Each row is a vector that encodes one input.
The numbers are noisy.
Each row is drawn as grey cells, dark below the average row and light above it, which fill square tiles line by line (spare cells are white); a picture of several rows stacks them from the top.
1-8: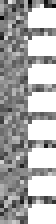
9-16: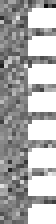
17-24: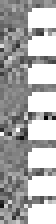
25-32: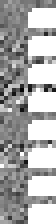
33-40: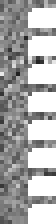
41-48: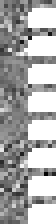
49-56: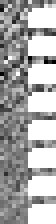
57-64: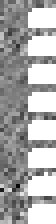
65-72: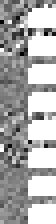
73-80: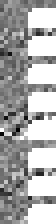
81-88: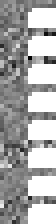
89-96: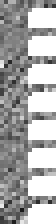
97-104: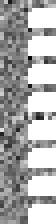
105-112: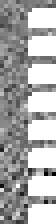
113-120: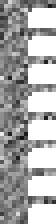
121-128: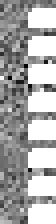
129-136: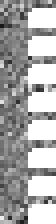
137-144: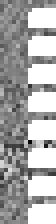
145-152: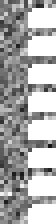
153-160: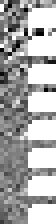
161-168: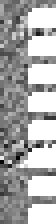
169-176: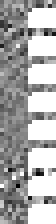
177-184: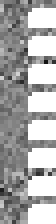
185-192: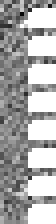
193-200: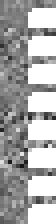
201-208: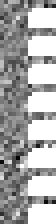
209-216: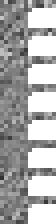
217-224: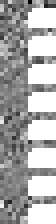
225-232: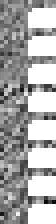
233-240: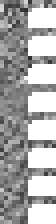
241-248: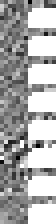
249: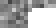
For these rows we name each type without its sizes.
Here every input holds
either a point on each of two circles, or a point on a line.
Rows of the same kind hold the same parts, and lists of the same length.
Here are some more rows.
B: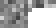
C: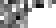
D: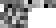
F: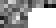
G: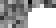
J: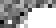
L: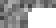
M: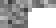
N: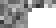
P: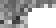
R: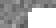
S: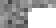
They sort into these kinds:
B, C, F, L, M, N, R, S
D, G, J, P

